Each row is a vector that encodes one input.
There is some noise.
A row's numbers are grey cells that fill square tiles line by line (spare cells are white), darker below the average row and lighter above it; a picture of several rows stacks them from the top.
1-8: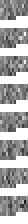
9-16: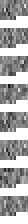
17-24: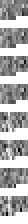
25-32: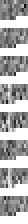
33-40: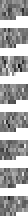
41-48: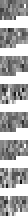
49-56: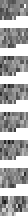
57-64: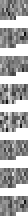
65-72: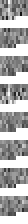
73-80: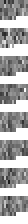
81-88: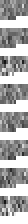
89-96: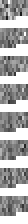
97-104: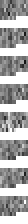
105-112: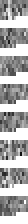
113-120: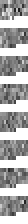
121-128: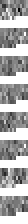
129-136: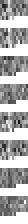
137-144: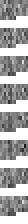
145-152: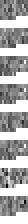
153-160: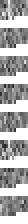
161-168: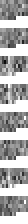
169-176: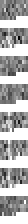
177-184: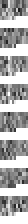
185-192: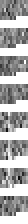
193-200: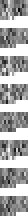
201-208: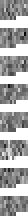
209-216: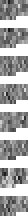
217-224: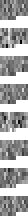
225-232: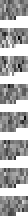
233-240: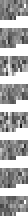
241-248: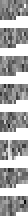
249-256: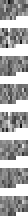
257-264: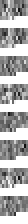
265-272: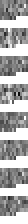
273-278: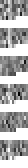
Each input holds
either a node of a 13-node tree, or four true/false values.
